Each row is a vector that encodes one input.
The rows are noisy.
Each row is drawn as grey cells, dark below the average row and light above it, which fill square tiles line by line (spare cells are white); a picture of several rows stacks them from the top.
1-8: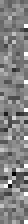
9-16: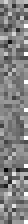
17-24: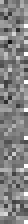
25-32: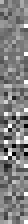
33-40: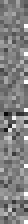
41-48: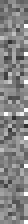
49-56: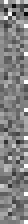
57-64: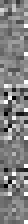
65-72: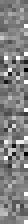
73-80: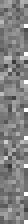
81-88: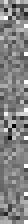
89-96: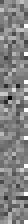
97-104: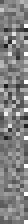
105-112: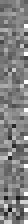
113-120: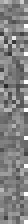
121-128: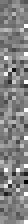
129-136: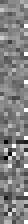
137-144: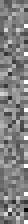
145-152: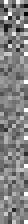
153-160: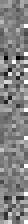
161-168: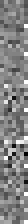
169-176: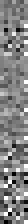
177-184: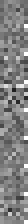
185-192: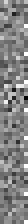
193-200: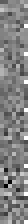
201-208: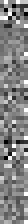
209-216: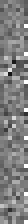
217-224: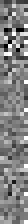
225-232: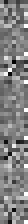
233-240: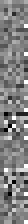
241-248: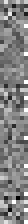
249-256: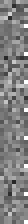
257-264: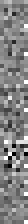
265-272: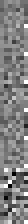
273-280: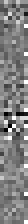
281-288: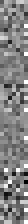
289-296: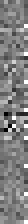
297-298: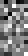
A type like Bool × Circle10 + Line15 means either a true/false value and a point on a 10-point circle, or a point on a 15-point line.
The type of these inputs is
Line7 × Line7 + Tree16.
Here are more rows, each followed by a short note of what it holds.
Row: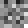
a node of a 16-node tree
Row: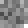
a node of a 16-node tree
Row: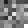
a point on each of two 7-point lines
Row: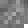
a point on each of two 7-point lines
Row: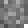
a point on each of two 7-point lines
